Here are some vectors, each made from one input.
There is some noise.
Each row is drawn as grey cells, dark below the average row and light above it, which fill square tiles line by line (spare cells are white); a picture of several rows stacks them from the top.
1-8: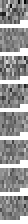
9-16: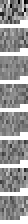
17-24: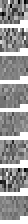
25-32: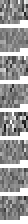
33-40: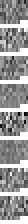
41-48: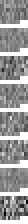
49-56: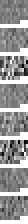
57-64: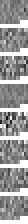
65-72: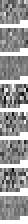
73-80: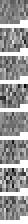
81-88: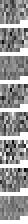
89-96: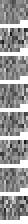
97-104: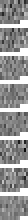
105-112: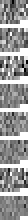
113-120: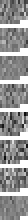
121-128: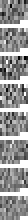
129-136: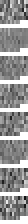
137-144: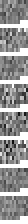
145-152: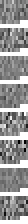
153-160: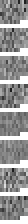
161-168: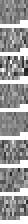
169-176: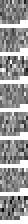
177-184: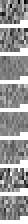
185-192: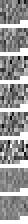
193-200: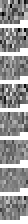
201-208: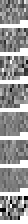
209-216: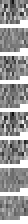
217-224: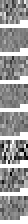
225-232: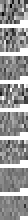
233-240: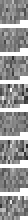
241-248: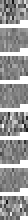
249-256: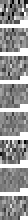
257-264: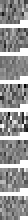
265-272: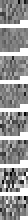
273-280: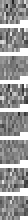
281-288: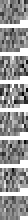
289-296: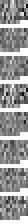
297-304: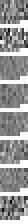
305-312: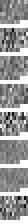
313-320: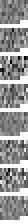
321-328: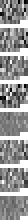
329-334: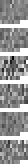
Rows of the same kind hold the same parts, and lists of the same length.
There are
2 kinds of row.
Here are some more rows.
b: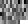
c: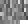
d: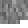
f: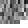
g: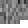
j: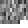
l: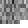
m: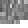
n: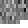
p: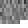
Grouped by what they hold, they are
b, c, d, f, g, l, m, n, p
j

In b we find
a point on a 10-point circle and a true/false value.
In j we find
a fixed value.
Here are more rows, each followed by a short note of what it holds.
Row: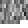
a fixed value
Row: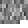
a fixed value
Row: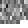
a fixed value
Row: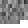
a point on a 10-point circle and a true/false value
